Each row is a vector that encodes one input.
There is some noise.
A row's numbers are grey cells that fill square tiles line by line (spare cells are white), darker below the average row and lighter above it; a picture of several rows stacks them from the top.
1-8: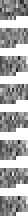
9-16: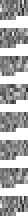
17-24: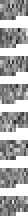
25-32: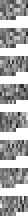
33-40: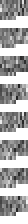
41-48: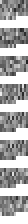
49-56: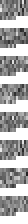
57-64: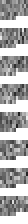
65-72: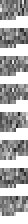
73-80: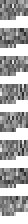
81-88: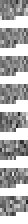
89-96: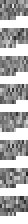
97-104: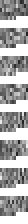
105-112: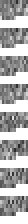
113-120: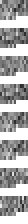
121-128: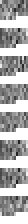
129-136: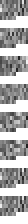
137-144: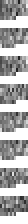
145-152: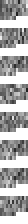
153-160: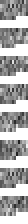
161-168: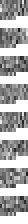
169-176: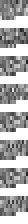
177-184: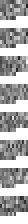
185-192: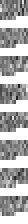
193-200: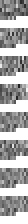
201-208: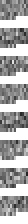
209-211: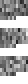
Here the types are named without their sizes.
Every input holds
a label.
